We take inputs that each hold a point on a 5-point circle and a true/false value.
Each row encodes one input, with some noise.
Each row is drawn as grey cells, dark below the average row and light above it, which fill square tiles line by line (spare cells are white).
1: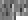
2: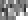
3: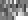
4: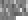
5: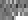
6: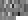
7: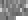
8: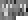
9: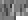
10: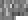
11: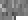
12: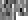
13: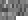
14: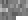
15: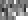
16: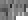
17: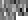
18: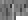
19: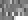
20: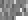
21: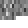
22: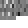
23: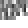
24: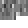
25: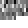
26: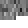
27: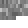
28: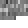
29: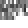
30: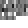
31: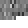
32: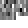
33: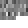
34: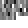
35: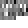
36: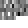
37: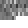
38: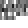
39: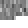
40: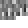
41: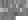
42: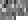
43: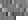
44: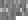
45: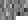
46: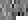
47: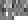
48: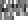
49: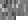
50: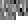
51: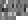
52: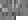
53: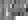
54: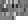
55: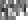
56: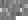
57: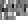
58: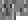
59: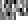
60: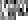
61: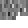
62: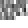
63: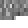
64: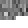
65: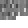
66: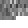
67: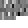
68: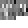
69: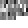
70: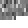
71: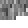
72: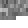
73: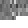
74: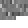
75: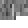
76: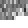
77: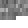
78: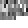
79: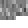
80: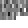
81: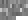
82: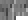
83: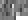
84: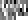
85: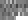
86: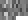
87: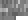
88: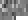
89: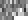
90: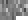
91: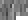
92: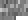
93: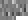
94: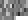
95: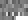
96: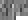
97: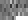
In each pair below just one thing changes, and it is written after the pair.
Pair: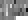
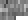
the true/false value
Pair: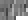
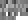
the place on the 5-point circle
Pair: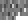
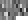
the true/false value
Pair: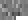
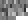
the place on the 5-point circle
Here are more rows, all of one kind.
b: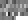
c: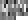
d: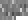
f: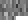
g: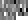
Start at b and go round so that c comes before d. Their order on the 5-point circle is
b, c, d, g, f.
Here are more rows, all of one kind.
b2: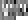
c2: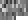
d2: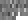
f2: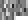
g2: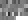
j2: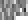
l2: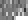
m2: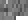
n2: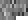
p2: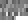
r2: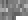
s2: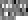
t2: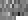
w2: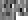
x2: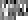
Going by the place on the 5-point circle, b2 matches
f2, j2, r2 and x2.
